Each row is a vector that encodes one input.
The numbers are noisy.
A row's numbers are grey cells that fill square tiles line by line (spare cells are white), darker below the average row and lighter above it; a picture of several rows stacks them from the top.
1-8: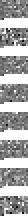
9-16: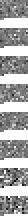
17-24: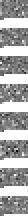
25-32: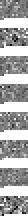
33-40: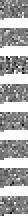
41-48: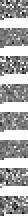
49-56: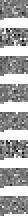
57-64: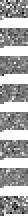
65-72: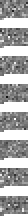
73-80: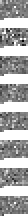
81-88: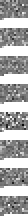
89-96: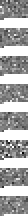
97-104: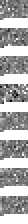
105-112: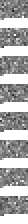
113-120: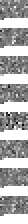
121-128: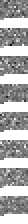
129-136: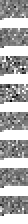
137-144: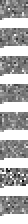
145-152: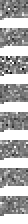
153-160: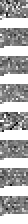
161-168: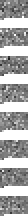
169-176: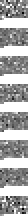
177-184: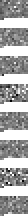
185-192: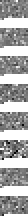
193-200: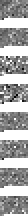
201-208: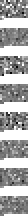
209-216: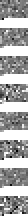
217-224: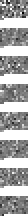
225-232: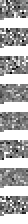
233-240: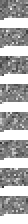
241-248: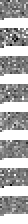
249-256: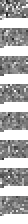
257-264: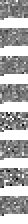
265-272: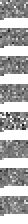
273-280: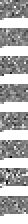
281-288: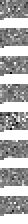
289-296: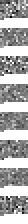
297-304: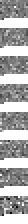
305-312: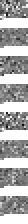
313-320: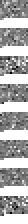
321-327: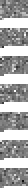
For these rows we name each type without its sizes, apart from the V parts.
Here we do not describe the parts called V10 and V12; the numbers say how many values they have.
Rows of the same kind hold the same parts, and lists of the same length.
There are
3 kinds of row.
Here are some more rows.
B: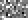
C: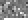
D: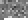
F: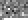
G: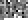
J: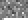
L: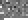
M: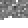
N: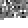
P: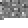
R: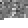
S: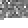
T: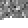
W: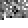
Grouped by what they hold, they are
B, G, N, W
C, J, S
D, F, L, M, P, R, T

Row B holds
a value of V10.
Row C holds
a point on a line and a value of V12.
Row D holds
a point on each of two lines.
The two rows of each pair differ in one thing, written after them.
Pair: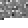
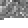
the place on the line
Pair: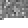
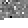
the place on the line
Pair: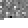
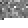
the place on the line
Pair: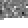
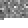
the value of V12
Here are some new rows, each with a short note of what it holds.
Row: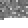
a point on each of two lines
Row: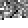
a value of V10
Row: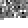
a value of V10
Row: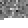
a point on each of two lines
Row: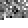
a value of V10
